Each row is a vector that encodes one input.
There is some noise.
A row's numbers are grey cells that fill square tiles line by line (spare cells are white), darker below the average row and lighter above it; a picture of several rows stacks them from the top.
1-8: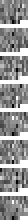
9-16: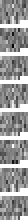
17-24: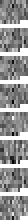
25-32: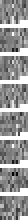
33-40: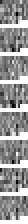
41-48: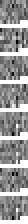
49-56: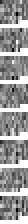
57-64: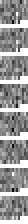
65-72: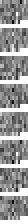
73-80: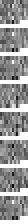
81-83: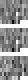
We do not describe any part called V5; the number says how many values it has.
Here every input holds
a true/false value, together with either a point on a 7-point line, or a value of V5.
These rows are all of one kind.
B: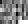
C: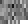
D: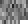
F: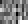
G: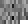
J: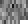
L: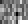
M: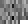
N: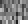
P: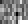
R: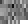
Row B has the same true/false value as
F, L, N and P.
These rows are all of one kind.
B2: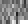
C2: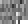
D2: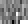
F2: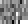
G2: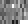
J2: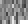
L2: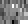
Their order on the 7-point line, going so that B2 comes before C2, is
B2, J2, C2, F2, D2, G2, L2.
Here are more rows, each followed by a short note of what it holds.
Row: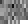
a true/false value and a value of V5
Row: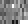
a point on a 7-point line and a true/false value
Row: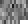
a true/false value and a value of V5
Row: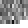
a point on a 7-point line and a true/false value
